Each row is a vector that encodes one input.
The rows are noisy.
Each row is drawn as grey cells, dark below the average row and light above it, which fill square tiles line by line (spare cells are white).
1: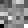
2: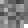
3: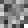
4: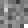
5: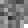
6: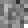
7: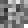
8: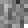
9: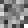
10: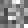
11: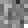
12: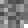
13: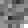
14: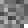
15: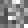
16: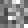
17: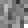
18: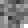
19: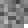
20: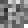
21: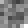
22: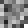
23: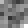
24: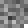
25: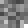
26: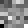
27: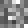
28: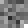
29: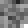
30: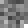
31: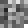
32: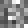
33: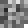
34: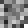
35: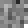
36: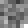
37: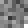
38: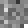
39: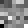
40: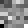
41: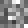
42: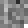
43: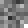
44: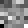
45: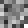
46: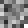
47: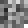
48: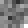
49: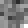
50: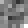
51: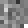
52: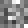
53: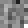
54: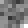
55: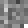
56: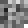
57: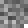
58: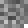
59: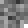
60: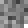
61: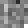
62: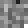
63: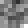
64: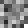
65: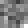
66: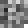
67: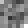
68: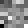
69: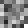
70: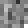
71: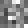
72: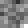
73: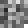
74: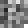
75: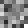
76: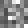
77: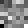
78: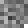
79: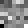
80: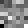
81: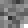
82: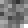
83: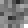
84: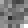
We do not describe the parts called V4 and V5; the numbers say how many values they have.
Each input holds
either a point on each of two 3-point lines, a true/false value and a value of V5, or a value of V4.
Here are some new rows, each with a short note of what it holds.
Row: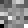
a value of V4
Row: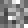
a value of V4
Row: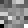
a value of V4
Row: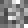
a value of V4
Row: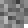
a point on each of two 3-point lines, a true/false value and a value of V5
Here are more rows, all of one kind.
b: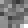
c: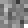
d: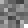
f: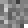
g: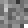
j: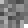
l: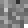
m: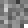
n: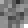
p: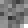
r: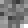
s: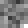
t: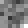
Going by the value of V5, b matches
g and m.
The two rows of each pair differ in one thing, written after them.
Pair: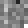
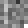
the value of V5
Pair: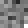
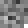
the place on one of the two 3-point lines
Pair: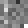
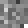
the true/false value
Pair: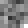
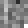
the place on one of the two 3-point lines
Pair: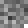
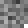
the value of V5
